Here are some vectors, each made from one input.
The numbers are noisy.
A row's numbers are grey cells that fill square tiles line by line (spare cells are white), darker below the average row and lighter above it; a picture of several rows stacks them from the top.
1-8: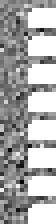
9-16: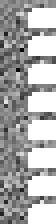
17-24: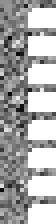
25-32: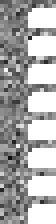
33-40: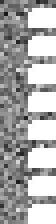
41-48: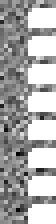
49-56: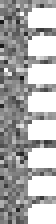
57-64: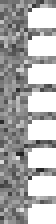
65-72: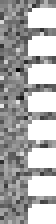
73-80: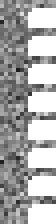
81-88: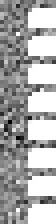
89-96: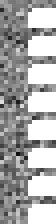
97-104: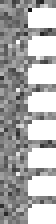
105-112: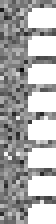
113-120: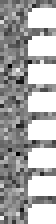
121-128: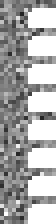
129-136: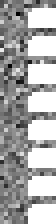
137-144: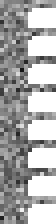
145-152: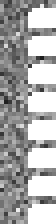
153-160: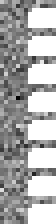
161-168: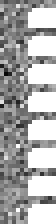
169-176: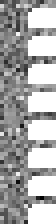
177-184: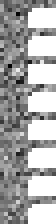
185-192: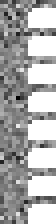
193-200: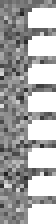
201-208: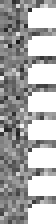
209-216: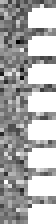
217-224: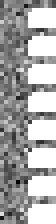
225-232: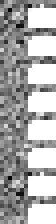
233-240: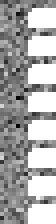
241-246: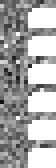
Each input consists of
a list of up to two points on a 13-point circle.
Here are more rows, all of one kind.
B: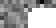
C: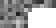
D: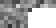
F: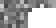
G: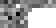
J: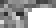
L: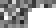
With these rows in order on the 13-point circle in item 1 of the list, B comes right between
D and J.
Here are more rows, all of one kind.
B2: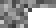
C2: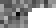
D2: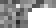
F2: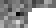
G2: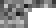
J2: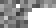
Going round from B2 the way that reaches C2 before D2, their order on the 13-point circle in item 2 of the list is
B2, C2, F2, D2, J2, G2.
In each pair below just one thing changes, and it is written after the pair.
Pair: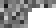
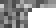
the place on the 13-point circle in item 1 of the list
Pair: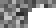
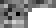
the place on the 13-point circle in item 1 of the list
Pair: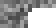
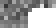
the place on the 13-point circle in item 2 of the list
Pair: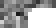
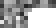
the place on the 13-point circle in item 2 of the list
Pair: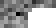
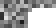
the place on the 13-point circle in item 1 of the list
